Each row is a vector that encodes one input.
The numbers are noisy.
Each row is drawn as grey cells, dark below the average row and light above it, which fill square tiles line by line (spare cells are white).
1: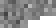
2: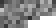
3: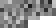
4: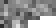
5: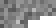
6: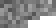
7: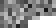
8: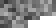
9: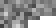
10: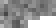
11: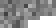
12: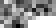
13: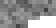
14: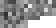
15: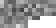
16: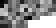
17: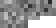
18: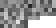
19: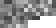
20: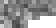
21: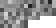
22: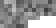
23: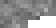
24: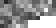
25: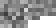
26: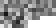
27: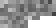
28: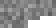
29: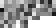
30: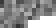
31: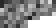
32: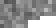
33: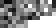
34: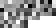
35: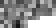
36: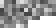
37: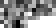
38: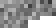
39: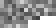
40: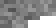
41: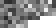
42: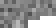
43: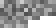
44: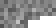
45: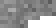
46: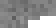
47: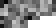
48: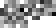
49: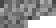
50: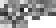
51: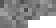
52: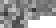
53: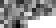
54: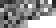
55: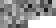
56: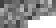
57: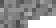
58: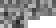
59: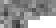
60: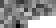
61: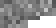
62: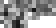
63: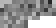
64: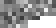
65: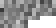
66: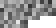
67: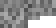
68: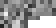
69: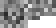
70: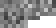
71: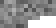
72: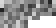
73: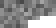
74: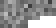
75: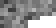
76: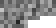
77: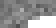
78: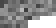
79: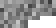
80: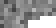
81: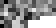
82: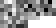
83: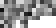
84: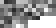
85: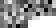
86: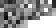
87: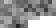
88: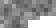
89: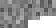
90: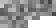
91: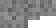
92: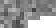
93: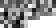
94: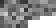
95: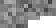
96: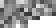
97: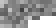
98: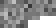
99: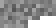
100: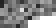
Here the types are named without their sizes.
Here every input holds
a point on each of two lines and a true/false value.
